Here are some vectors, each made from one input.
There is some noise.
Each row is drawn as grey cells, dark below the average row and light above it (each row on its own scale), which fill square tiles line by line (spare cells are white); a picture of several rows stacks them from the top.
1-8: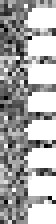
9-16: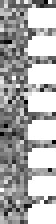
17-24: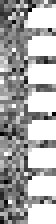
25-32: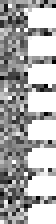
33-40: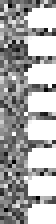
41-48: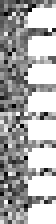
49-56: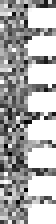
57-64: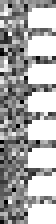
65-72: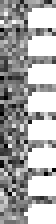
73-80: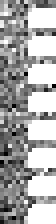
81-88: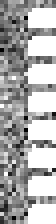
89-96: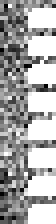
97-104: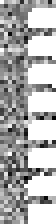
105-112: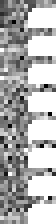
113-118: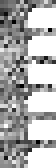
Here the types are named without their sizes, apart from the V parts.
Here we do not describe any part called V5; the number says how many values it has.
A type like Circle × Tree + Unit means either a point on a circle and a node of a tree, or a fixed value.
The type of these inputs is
List(Bool × V5).
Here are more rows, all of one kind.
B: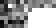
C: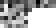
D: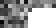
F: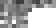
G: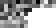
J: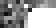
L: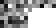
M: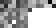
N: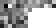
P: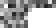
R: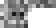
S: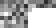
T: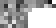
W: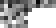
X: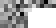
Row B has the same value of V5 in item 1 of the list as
F, G, J and S.
